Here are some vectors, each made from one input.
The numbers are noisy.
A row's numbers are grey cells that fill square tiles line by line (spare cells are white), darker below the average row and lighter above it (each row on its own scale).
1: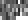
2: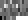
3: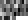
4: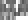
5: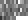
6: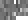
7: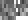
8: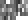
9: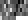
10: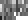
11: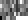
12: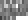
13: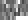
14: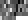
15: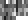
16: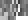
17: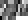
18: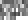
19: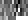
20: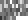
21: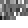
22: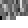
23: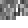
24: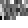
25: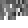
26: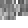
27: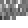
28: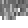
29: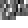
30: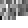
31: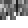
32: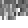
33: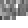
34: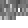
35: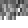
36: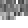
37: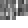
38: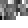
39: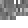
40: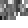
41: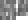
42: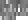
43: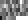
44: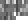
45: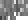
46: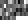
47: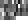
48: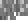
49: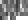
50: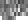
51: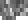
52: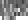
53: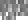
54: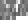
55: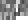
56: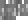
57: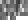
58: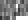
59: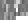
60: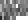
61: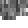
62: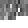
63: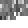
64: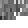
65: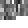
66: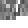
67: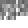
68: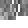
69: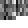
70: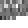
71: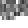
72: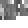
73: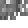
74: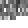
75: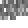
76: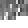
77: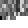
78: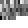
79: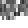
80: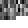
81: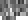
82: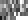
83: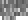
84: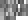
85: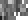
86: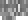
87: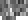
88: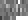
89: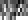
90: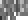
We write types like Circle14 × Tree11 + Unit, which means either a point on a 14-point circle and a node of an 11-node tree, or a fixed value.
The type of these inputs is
Circle8.
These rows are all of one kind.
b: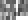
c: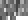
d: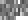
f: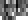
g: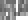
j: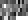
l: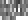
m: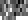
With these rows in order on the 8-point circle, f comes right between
d and l.
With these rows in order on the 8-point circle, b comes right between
d and g.
